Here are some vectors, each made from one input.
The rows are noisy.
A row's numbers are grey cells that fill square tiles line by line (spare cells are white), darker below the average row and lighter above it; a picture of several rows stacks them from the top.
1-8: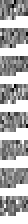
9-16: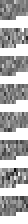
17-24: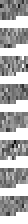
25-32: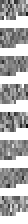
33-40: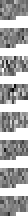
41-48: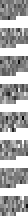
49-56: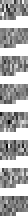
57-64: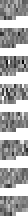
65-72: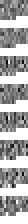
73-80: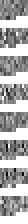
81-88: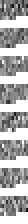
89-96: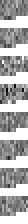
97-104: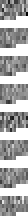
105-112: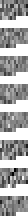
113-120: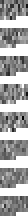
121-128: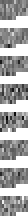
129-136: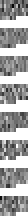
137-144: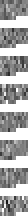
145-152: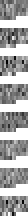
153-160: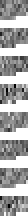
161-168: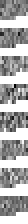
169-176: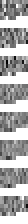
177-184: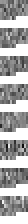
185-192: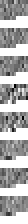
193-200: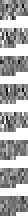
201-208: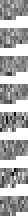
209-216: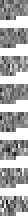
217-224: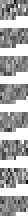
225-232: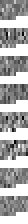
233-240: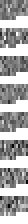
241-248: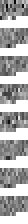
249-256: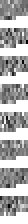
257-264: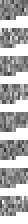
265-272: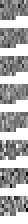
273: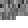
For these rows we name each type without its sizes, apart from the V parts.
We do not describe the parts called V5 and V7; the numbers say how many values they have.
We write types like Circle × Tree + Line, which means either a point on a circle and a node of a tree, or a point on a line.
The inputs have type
Label × (Tree + V7) + V5.
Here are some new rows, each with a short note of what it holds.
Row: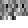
a value of V5
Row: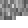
a label and a node of a tree
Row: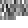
a value of V5
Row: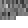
a label and a node of a tree
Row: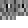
a value of V5
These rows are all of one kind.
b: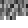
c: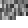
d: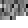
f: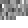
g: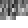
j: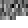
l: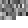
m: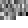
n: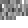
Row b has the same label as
f and n.
